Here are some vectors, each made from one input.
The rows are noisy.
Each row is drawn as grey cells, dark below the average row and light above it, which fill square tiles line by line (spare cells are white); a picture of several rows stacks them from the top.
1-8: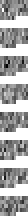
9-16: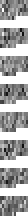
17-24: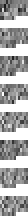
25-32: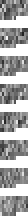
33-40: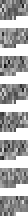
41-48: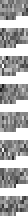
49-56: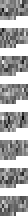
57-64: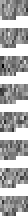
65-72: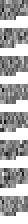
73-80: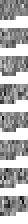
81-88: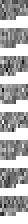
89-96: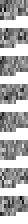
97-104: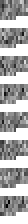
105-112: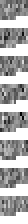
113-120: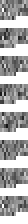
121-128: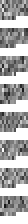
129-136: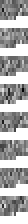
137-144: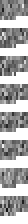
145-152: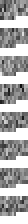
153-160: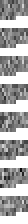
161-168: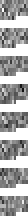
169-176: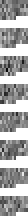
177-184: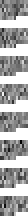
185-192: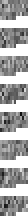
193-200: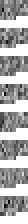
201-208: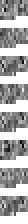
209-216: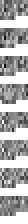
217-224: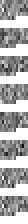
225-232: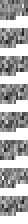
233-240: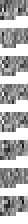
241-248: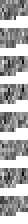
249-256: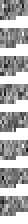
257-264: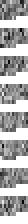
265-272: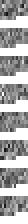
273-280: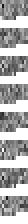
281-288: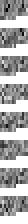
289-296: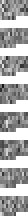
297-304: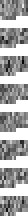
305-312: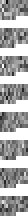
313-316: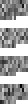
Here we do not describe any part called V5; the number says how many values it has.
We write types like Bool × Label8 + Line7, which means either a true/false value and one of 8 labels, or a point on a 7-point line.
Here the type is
(Bool × Bool × Bool × Tree8 + Line7 × V5) × Line7.
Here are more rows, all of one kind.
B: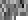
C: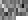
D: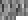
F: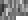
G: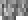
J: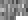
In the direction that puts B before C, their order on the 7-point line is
G, J, D, F, B, C.
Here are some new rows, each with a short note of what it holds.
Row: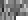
a point on a 7-point line, a node of an 8-node tree and three true/false values
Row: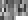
a point on each of two 7-point lines and a value of V5
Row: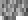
a point on a 7-point line, a node of an 8-node tree and three true/false values
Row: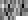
a point on each of two 7-point lines and a value of V5
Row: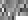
a point on each of two 7-point lines and a value of V5
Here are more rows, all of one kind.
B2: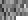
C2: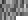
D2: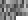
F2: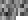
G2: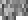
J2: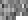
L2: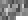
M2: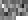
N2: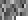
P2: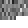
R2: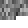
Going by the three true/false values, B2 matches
C2, M2 and N2.
